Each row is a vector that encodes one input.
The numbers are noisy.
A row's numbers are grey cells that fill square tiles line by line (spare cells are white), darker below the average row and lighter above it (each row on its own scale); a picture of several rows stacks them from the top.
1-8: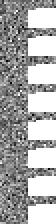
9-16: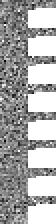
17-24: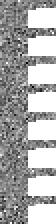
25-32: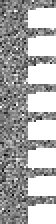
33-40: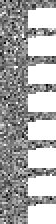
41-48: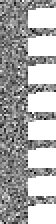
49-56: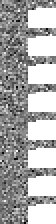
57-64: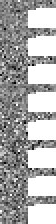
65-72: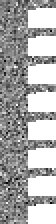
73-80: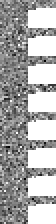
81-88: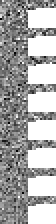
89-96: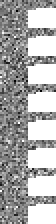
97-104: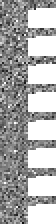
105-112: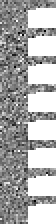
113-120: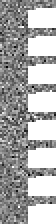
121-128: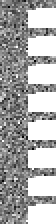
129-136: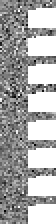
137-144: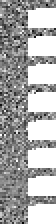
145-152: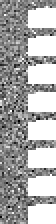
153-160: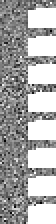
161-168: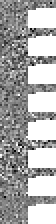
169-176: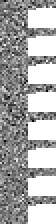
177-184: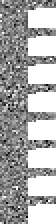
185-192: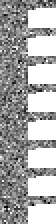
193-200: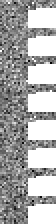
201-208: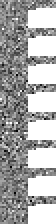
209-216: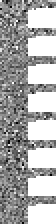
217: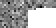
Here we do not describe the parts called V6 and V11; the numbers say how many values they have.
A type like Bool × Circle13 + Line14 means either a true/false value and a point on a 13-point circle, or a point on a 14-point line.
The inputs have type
(Bool × Bool × Bool × Bool + Unit) × Line5 × V11 + Line8 × V6.
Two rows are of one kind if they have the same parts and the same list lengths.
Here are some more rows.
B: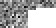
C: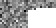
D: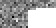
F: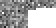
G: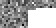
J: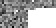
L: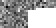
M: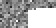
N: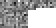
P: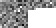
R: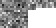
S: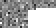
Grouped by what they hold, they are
B, D, F, L, N, P, R, S
C, G, M
J

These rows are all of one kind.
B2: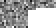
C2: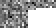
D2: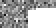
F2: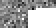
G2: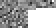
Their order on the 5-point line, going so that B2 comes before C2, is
F2, B2, D2, G2, C2.
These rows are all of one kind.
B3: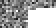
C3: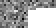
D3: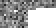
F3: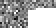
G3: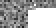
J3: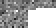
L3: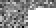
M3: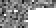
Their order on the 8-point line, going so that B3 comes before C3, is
F3, B3, J3, L3, M3, D3, C3, G3.
